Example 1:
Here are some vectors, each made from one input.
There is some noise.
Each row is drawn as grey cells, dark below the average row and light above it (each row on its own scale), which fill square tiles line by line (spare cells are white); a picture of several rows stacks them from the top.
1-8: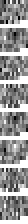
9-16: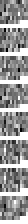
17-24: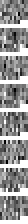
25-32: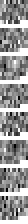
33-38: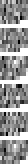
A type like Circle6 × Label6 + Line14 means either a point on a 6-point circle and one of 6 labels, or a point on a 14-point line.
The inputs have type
Bool × Bool × Bool.
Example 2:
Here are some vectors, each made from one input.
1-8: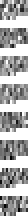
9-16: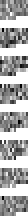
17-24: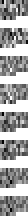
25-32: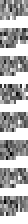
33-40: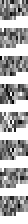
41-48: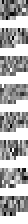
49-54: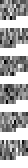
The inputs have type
Bool × Bool × Bool.
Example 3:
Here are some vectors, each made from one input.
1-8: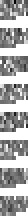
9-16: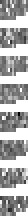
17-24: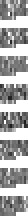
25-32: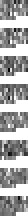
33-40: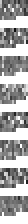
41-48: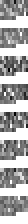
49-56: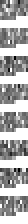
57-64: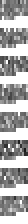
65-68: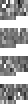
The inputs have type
Line8.
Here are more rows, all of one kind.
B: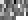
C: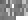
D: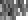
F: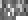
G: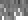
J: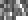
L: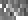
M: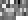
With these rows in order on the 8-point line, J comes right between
B and F.
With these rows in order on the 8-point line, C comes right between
D and M.
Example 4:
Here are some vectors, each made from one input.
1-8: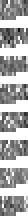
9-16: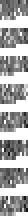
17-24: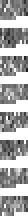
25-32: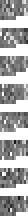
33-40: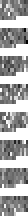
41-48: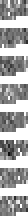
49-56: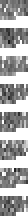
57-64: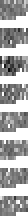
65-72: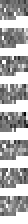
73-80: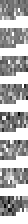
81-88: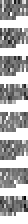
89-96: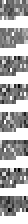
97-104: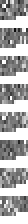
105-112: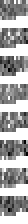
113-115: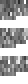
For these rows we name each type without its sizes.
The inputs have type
Line.
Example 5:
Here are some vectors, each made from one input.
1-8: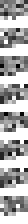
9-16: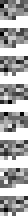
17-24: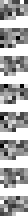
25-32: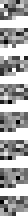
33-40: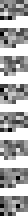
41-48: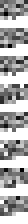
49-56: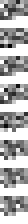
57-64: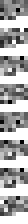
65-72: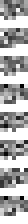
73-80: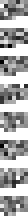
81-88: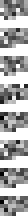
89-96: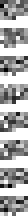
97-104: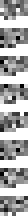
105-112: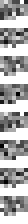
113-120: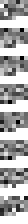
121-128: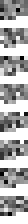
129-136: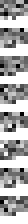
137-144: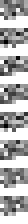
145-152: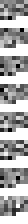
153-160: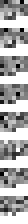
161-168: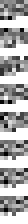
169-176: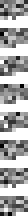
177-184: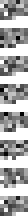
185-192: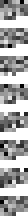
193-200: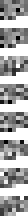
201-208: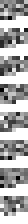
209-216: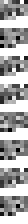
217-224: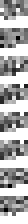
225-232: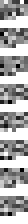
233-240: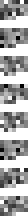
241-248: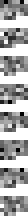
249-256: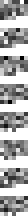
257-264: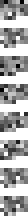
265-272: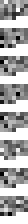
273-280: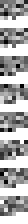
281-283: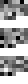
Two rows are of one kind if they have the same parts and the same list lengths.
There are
2 kinds of row.
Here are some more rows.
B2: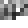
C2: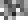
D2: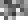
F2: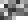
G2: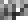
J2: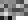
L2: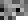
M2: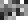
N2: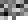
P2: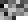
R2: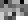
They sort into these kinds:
B2, G2
C2, D2, F2, J2, L2, M2, N2, P2, R2

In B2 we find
a fixed value.
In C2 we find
three true/false values.
